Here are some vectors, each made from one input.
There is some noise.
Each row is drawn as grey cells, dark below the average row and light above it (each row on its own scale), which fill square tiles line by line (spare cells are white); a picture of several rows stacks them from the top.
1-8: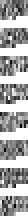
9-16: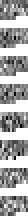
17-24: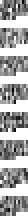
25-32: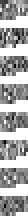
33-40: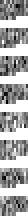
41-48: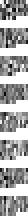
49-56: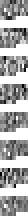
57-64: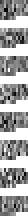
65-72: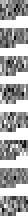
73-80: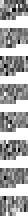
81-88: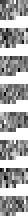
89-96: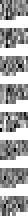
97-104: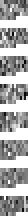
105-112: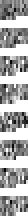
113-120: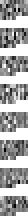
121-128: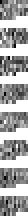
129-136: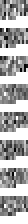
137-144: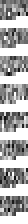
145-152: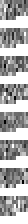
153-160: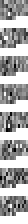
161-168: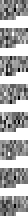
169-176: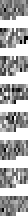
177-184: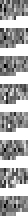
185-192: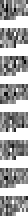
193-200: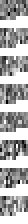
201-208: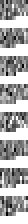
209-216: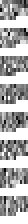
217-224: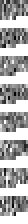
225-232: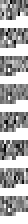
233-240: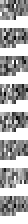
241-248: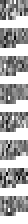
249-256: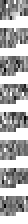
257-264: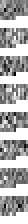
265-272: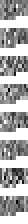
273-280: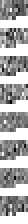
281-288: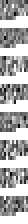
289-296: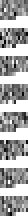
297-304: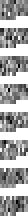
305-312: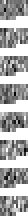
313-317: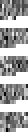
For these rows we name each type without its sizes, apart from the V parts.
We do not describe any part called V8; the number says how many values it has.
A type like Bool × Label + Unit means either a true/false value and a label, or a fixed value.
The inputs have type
Bool × Bool × Bool × Bool × Circle + V8.
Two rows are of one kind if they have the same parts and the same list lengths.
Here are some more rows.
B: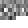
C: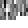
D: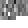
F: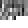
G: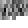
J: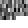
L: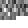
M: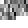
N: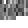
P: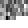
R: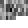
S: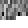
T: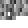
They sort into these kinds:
B, D, F, G, J, L, M, N, P, R, S, T
C

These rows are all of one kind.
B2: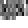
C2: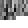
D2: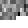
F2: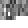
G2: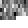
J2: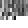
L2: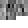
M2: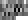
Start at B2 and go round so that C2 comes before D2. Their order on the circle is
B2, M2, C2, G2, D2, F2, L2, J2.
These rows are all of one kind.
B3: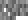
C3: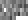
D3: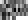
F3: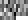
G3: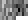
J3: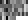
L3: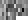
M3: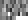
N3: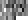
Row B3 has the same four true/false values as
C3, J3 and M3.
